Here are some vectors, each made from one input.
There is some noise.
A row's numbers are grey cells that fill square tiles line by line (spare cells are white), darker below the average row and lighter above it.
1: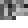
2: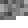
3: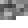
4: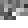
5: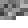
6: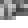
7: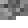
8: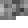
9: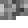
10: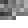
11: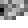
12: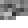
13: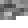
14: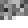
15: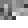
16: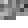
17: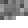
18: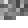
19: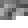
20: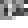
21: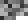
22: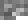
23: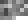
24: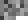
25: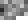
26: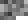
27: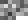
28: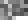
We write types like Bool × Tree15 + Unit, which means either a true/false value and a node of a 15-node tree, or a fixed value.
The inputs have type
Bool × Bool × Bool.
